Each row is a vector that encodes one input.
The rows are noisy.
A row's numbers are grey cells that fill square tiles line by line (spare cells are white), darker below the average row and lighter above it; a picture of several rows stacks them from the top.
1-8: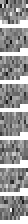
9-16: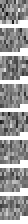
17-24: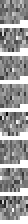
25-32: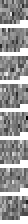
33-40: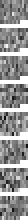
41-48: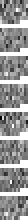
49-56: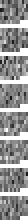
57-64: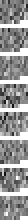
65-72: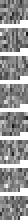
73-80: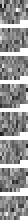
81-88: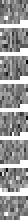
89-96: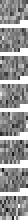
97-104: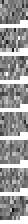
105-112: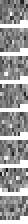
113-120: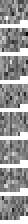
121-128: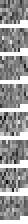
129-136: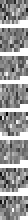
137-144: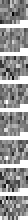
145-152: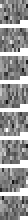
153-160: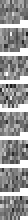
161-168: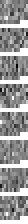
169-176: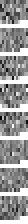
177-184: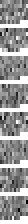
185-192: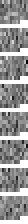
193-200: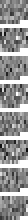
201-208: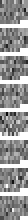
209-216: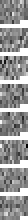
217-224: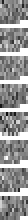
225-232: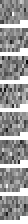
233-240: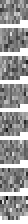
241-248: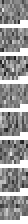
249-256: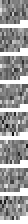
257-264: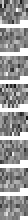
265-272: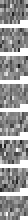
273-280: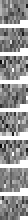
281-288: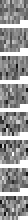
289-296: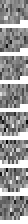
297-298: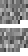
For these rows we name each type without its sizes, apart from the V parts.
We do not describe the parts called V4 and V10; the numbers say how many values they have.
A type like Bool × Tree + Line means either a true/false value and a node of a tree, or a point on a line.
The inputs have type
Bool × V4 + Line × (Line + V10).
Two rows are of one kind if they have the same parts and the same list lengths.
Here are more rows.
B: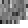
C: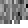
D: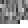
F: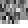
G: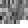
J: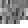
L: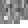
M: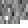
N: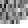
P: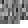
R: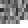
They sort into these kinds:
B, C, D, G, J, P, R
F, N
L, M

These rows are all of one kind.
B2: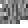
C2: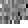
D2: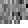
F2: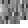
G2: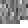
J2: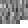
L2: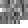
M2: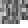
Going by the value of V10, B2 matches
C2 and D2.
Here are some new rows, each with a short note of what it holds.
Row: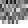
a true/false value and a value of V4
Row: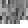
a point on a line and a value of V10
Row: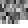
a true/false value and a value of V4
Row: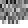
a true/false value and a value of V4
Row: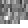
a point on each of two lines
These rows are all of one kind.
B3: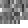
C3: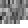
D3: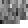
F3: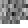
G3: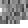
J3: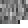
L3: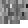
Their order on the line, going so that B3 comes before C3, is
B3, C3, G3, F3, L3, D3, J3.
